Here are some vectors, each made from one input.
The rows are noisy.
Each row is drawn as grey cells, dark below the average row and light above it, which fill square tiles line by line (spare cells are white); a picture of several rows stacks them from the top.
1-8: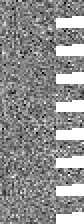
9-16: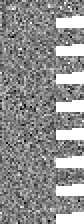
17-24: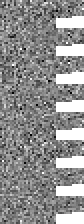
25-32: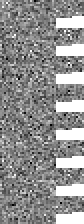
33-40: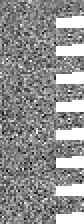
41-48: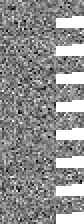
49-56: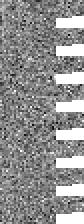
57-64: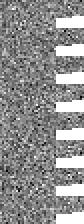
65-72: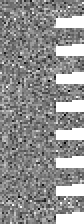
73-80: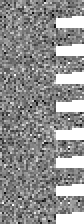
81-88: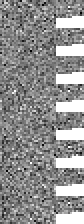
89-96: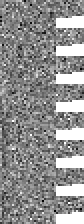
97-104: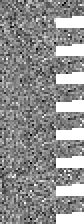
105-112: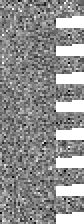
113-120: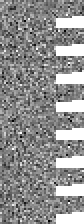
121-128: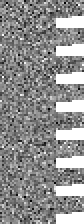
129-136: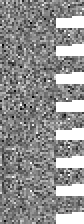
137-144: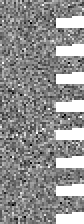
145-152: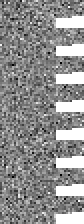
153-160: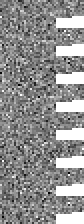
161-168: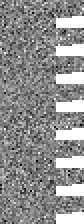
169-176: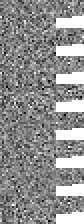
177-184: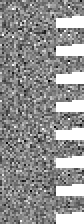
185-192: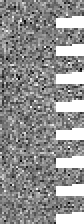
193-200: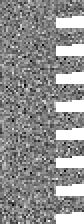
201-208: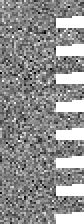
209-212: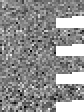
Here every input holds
a point on each of two 5-point lines, together with either a point on a 10-point line, or a point on a 12-point line.
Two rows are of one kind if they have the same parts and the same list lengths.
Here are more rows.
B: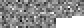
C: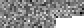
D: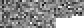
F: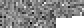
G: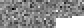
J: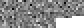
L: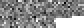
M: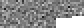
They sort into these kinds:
B, F, M
C, D, G, J, L

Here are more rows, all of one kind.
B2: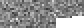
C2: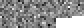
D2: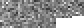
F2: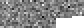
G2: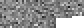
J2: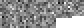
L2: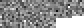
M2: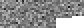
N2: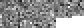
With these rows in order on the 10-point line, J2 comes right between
B2 and G2.
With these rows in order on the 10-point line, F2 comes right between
B2 and D2.
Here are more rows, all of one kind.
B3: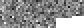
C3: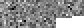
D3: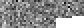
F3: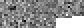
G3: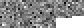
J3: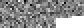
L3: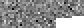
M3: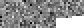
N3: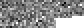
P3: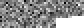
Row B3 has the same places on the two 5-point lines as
C3, D3 and F3.
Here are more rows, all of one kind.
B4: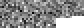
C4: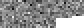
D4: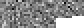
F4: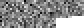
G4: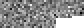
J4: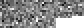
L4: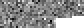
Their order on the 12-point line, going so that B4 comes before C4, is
L4, G4, B4, F4, C4, J4, D4.
